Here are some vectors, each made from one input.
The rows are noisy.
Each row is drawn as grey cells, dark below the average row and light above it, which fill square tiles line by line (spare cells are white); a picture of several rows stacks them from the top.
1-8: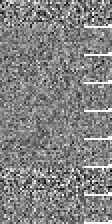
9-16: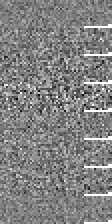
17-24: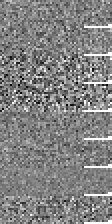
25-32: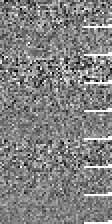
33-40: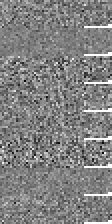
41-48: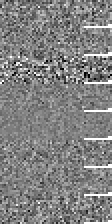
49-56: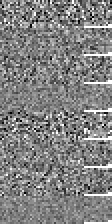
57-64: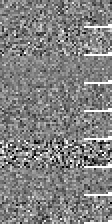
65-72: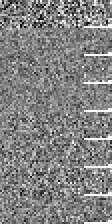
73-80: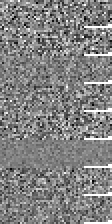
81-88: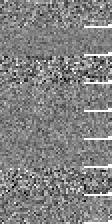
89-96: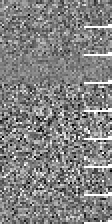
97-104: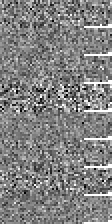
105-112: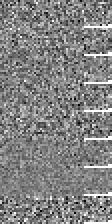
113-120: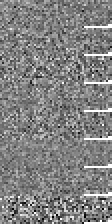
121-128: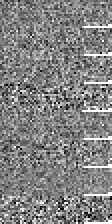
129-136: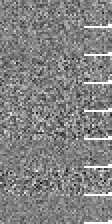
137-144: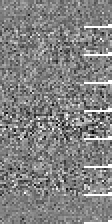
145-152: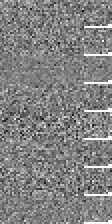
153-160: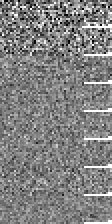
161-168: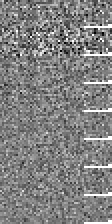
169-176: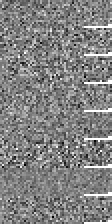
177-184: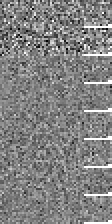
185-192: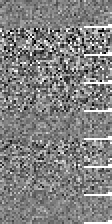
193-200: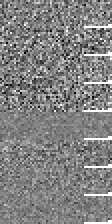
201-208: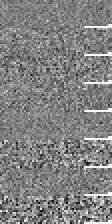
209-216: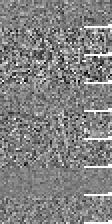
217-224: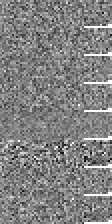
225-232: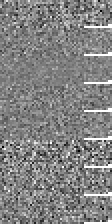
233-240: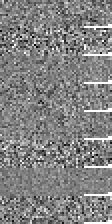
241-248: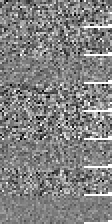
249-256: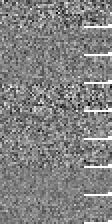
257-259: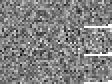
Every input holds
either a point on an 8-point line and three true/false values, or a list of up to three points on an 11-point line.
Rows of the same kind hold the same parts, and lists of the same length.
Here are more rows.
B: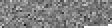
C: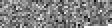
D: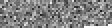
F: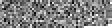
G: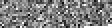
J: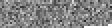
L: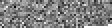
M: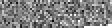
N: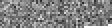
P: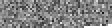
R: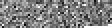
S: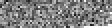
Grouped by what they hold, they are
B, D, F, M, R
C, N
G, L
J, P
S

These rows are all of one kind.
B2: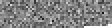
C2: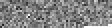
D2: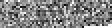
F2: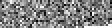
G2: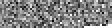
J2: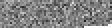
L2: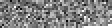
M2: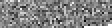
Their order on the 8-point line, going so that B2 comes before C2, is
J2, G2, D2, L2, B2, C2, M2, F2.
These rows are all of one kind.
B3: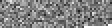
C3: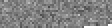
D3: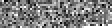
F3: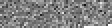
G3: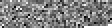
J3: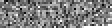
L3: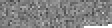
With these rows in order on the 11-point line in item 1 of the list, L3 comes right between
C3 and G3.
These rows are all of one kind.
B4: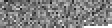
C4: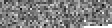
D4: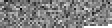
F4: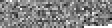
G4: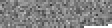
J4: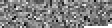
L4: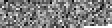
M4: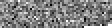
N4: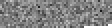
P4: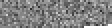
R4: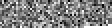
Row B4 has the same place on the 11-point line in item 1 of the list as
D4, G4, J4 and N4.
